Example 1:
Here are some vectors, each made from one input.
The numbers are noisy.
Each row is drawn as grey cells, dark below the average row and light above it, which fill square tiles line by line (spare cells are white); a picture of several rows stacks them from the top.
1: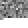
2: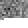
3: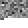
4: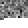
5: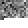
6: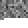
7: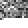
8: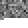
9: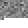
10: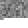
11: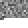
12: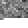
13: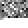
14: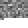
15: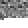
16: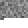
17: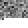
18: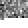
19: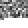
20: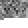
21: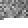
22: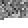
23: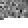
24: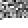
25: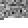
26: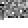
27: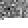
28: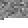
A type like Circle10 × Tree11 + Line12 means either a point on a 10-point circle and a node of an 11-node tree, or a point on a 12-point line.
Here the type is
Label5.
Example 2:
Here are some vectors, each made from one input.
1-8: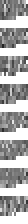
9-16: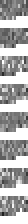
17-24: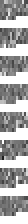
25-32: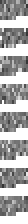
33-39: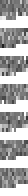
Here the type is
Label7.
